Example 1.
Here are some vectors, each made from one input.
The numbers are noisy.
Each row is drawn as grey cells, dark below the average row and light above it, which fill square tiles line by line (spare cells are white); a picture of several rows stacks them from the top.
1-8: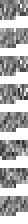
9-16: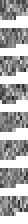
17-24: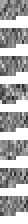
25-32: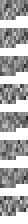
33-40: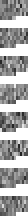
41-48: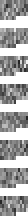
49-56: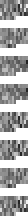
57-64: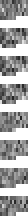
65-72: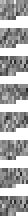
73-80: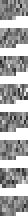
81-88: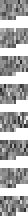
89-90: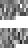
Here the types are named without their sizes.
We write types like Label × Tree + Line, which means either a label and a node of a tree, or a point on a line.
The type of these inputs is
Circle + Line.
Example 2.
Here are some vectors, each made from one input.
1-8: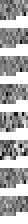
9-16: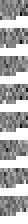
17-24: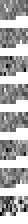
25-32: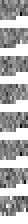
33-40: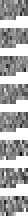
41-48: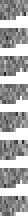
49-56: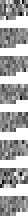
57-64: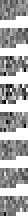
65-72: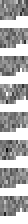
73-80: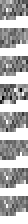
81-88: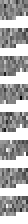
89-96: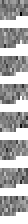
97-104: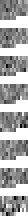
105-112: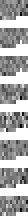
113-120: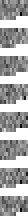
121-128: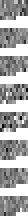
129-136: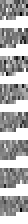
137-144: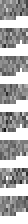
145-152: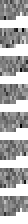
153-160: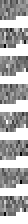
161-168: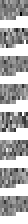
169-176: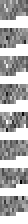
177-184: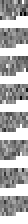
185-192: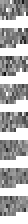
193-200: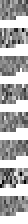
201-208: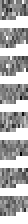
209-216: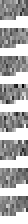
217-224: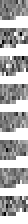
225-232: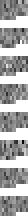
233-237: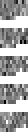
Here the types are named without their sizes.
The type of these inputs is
Bool × Circle + Unit.
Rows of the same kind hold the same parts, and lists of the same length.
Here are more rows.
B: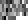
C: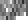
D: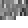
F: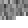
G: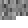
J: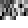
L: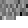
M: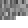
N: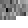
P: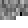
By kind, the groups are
B, C, D, F, G, L, M, N, P
J

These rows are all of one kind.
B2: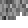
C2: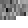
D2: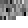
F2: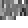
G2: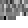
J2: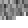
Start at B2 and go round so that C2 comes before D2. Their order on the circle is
B2, J2, C2, D2, F2, G2.
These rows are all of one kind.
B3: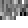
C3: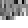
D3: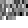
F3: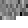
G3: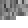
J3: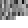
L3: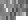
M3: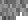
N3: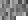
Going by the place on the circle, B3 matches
D3, F3 and J3.
